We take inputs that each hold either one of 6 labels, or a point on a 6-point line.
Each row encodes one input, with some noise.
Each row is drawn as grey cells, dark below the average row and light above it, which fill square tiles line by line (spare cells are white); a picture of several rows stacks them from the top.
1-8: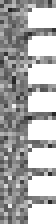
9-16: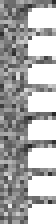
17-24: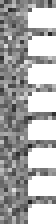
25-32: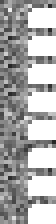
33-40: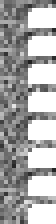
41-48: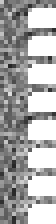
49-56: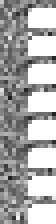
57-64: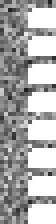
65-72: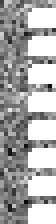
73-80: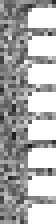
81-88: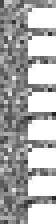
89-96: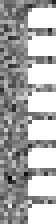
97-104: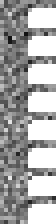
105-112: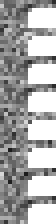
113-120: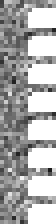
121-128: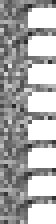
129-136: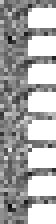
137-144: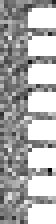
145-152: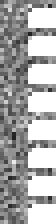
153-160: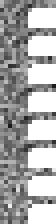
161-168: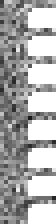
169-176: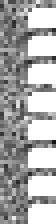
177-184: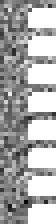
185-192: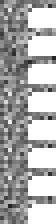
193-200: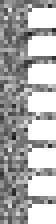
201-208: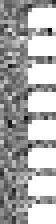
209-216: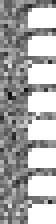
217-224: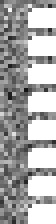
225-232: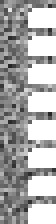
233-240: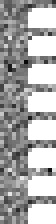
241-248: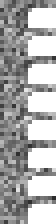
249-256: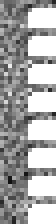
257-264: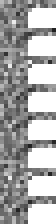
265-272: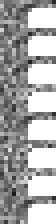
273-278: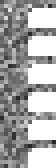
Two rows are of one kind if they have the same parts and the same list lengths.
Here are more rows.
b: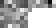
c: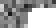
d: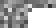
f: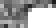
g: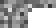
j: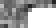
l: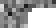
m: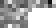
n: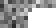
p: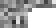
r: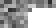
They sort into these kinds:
b, d, g, m, n, p, r
c, f, j, l

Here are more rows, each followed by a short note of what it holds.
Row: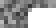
a point on a 6-point line
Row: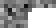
a point on a 6-point line
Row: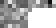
one of 6 labels
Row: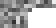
one of 6 labels
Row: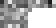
one of 6 labels
